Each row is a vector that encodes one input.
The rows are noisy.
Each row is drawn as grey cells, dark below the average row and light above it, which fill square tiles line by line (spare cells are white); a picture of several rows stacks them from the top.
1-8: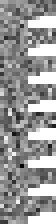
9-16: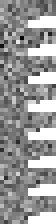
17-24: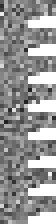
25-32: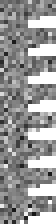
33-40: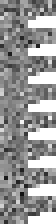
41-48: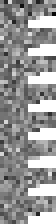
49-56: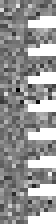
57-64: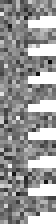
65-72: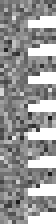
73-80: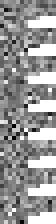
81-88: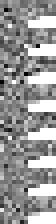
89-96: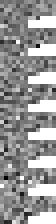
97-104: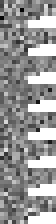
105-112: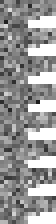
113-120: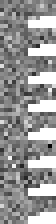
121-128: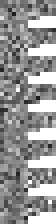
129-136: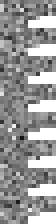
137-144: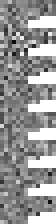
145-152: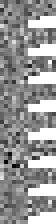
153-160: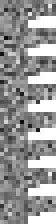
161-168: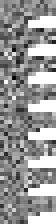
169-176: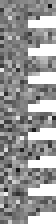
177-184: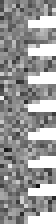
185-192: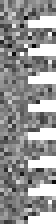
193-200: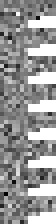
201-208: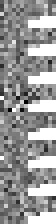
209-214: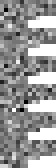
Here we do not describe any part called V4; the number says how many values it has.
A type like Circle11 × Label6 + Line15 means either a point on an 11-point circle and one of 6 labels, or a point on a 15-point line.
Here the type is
Bool × Bool × Bool × Bool × V4 + List3(Line6).
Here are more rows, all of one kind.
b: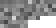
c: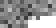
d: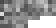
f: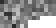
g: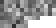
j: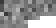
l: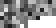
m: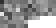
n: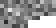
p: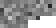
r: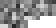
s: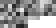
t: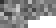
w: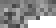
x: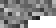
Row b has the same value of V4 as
c, l, p and r.
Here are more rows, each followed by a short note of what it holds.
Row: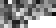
the empty list
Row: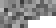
a list of three items
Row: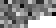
the empty list
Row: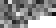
the empty list
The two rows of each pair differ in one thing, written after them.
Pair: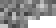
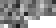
the value of V4
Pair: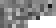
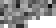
one of the four true/false values
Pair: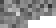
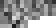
one of the four true/false values
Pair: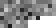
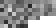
the value of V4
